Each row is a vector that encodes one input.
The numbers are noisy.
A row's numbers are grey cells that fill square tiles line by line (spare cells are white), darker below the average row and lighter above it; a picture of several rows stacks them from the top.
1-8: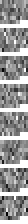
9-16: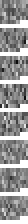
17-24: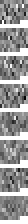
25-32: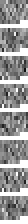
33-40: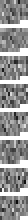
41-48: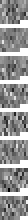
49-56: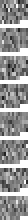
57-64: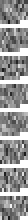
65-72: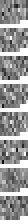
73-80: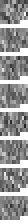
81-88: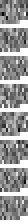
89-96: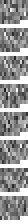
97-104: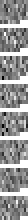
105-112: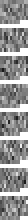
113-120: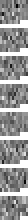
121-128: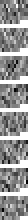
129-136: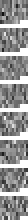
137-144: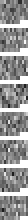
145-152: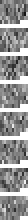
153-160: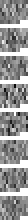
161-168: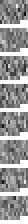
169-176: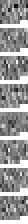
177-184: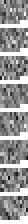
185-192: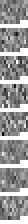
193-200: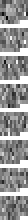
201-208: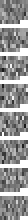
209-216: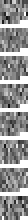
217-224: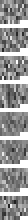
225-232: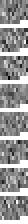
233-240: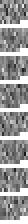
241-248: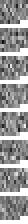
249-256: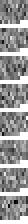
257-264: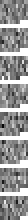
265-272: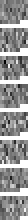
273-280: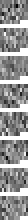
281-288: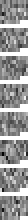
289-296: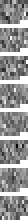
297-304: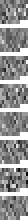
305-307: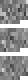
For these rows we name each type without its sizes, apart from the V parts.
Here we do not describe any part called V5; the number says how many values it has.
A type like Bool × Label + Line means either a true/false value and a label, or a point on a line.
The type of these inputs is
(Bool × Circle + Line) × List(V5).
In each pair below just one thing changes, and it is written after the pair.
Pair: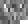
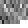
the value of V5 in item 1 of the list
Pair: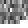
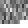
the place on the circle
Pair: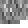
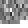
the value of V5 in item 1 of the list
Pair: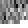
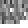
the true/false value
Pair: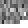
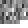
the true/false value
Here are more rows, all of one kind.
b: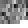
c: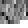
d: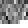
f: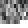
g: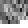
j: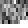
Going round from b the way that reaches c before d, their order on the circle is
b, c, d, g, j, f.
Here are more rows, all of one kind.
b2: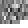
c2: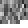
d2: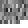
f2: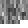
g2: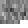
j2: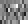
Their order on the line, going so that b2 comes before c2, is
f2, g2, b2, j2, d2, c2.
